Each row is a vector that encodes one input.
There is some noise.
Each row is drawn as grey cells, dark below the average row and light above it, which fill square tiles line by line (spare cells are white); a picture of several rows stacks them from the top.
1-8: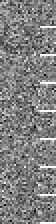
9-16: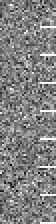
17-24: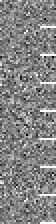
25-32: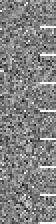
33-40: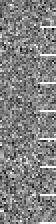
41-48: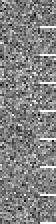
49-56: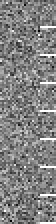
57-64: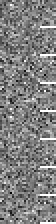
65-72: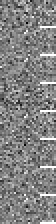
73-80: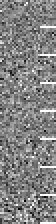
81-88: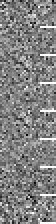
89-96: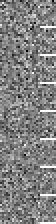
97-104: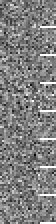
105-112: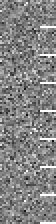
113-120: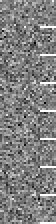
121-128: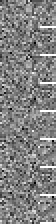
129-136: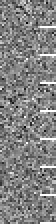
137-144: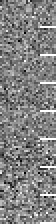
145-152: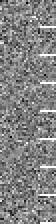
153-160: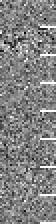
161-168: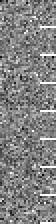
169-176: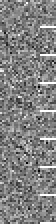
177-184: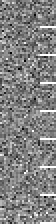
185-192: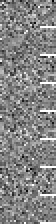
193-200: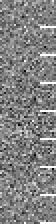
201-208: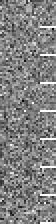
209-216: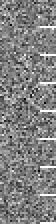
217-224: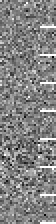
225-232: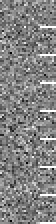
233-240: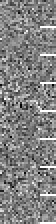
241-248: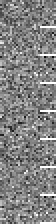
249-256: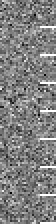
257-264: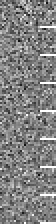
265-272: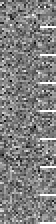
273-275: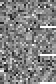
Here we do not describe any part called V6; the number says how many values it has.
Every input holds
either a point on a 4-point line, or a point on a 5-point line, or three true/false values, or a value of V6.
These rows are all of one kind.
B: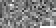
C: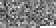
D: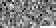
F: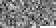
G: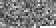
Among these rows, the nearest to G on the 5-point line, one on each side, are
C and F.
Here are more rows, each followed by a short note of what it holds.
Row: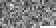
a point on a 5-point line
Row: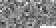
a value of V6
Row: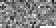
three true/false values
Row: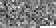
a point on a 5-point line
